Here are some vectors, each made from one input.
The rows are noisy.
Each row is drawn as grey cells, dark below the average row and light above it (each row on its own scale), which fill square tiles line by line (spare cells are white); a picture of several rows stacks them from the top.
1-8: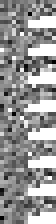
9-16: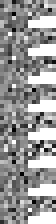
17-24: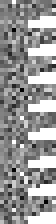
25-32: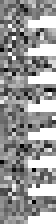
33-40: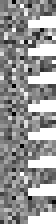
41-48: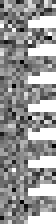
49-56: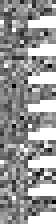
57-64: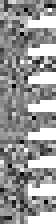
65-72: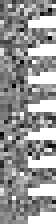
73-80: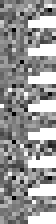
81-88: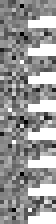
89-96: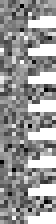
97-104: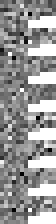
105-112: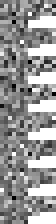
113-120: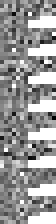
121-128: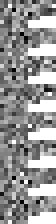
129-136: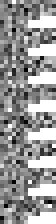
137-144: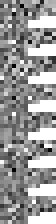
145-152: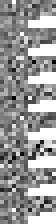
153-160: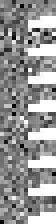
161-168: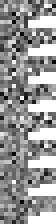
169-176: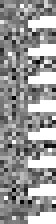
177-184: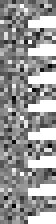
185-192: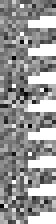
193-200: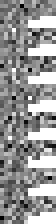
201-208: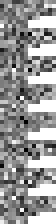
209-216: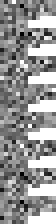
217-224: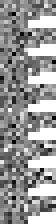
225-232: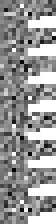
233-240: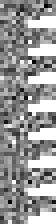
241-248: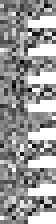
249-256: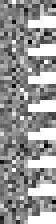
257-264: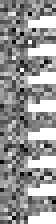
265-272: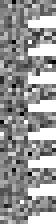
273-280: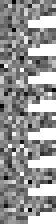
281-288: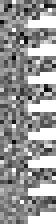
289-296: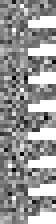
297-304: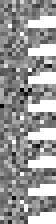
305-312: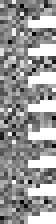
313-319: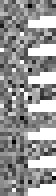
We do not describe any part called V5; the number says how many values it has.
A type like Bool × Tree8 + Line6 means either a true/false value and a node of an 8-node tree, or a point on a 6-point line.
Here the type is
Bool × Tree10 × V5.
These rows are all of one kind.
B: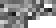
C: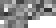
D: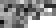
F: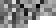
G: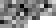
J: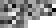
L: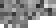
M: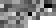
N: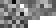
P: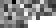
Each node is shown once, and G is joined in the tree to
B and N.
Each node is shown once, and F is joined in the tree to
D and M.
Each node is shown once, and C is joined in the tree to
D and P.
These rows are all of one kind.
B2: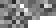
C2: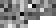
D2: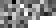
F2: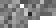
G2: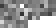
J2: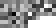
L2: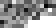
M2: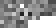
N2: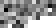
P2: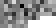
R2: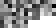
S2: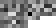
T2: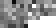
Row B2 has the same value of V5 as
D2, J2 and T2.
